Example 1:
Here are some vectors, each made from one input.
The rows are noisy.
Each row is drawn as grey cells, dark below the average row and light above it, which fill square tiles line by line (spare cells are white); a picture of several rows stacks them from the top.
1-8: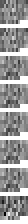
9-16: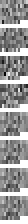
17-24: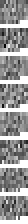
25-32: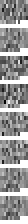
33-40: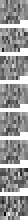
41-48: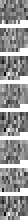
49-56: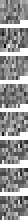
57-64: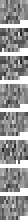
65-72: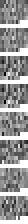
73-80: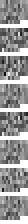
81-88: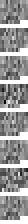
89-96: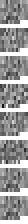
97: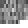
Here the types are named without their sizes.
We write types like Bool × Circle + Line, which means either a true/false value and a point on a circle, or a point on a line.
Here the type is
Bool × Bool × Bool.
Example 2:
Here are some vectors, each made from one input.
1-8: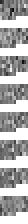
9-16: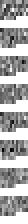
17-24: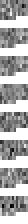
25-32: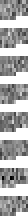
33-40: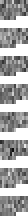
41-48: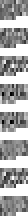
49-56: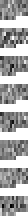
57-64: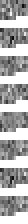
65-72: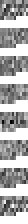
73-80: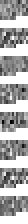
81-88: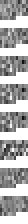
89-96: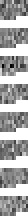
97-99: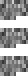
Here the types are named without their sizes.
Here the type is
Tree.
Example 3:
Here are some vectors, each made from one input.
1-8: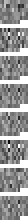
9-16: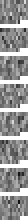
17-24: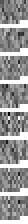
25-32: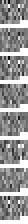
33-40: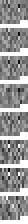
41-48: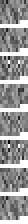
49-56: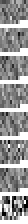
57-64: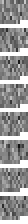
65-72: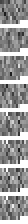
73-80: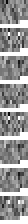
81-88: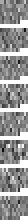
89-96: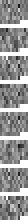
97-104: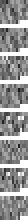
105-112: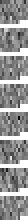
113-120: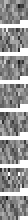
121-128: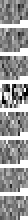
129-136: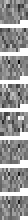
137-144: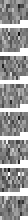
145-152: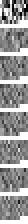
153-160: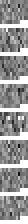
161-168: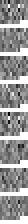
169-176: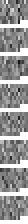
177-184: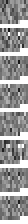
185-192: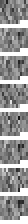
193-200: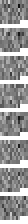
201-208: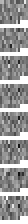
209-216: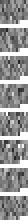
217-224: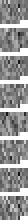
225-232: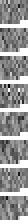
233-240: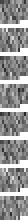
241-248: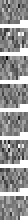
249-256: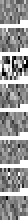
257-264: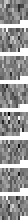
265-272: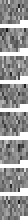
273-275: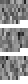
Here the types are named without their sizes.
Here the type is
Bool × Bool × Bool + Unit.
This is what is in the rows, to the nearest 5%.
A few of them hold a fixed value. The rest hold three true/false values.
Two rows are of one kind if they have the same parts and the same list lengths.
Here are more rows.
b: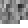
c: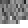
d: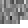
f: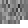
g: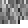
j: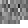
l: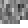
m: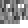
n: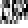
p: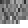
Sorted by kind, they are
b, c, d, f, g, j, l, m, p
n

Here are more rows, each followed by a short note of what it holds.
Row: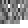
three true/false values
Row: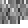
three true/false values
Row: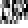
a fixed value
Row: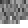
three true/false values
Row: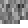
three true/false values
